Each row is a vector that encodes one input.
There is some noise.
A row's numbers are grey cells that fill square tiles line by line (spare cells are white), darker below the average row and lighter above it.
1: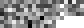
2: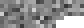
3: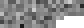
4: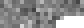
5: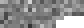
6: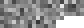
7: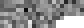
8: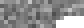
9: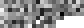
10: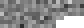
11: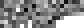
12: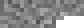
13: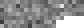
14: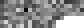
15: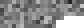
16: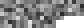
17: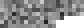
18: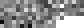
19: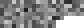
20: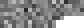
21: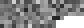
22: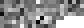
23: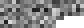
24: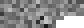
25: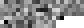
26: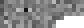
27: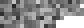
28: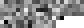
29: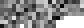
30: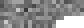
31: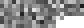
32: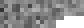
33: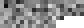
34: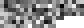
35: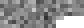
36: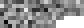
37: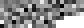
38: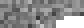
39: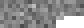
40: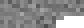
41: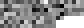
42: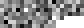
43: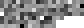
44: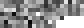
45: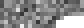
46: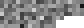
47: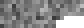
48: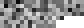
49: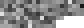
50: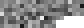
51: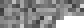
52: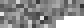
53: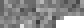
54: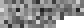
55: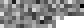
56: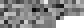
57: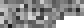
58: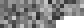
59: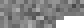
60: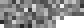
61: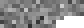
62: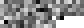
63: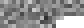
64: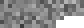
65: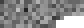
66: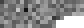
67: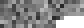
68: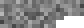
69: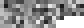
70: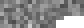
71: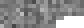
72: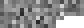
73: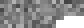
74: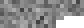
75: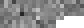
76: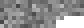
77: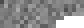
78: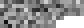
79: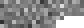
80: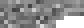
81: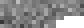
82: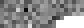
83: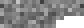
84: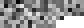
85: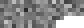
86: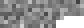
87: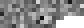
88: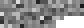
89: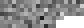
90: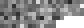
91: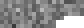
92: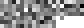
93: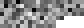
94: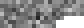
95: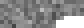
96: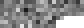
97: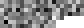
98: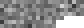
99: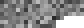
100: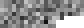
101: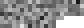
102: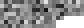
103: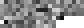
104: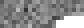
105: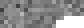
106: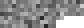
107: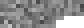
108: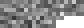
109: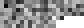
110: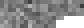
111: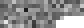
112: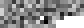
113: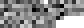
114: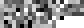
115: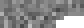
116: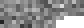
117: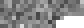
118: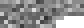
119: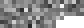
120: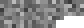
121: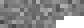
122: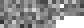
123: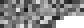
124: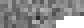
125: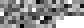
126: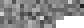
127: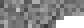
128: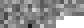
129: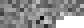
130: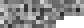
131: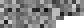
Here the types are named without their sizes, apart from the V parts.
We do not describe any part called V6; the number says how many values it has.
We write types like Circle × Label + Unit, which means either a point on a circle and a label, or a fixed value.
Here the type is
Label × (Line + Tree) + V6.
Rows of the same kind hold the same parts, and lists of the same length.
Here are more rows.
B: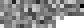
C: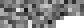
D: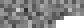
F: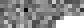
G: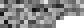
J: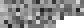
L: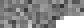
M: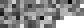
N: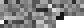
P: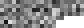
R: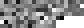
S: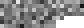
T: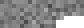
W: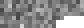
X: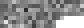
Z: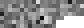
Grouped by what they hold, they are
B, C, D, F, L, S, T, Z
G, J, N, P, R
M, W, X

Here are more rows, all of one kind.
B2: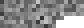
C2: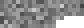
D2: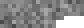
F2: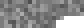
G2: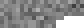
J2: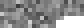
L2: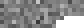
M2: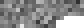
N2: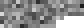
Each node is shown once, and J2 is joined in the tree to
F2.
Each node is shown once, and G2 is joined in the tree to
D2.
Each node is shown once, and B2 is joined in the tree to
C2.
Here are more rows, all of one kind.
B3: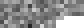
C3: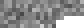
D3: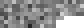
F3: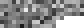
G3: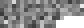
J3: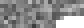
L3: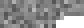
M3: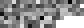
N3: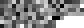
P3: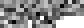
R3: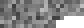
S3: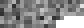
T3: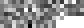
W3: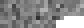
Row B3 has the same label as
D3, G3 and M3.
